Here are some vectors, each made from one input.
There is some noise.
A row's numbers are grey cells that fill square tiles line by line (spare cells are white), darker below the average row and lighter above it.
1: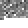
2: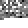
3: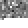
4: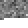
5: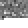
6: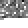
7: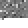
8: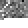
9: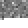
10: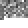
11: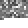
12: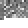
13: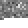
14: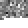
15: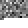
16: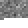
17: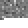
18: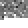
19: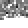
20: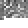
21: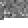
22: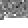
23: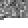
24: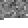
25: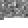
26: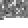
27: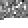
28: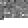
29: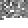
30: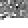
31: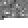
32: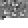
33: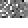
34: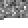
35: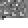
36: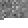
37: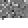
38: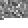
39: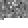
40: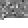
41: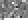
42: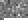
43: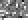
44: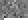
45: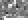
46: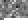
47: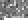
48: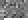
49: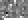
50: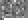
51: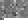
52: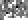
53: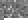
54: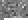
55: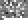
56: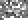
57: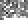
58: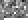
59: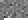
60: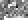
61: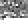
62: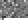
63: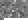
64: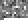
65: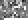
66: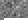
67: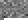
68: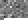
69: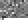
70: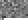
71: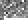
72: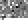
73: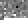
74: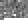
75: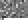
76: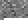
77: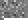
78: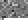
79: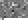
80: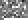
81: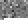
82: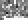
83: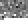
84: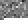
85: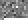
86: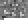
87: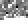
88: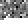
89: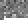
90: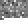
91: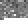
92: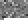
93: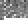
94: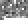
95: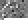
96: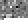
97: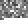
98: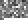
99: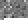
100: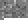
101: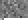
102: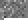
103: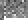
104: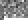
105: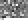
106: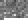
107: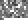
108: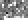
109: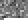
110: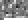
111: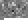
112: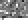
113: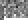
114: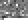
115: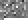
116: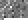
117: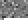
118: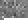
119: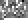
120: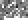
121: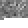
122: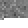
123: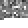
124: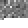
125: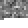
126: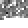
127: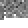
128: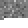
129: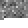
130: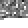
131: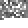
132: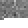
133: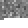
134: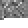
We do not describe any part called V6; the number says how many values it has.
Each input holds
a list of up to two items, each a point on a 5-point line and a value of V6.
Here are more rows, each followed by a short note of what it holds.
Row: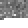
a list of one item
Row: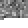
a list of one item
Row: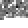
a list of two items
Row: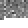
a list of one item
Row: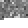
a list of two items
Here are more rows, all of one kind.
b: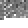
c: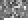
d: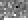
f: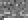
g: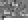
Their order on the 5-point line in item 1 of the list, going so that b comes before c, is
d, b, f, g, c.
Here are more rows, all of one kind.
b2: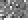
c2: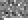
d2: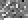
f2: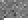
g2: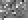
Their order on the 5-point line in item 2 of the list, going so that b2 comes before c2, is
b2, g2, c2, f2, d2.
